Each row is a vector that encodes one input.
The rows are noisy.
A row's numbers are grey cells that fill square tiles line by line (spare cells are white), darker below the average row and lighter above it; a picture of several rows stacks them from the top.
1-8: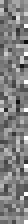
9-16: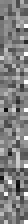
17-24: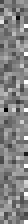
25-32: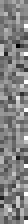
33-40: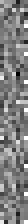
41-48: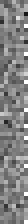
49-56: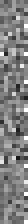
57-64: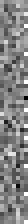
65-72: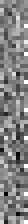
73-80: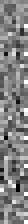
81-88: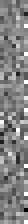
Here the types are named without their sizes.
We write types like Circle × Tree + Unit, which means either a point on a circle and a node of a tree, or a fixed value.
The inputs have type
Bool × Bool × Bool × Bool + Label × (Tree + Unit).
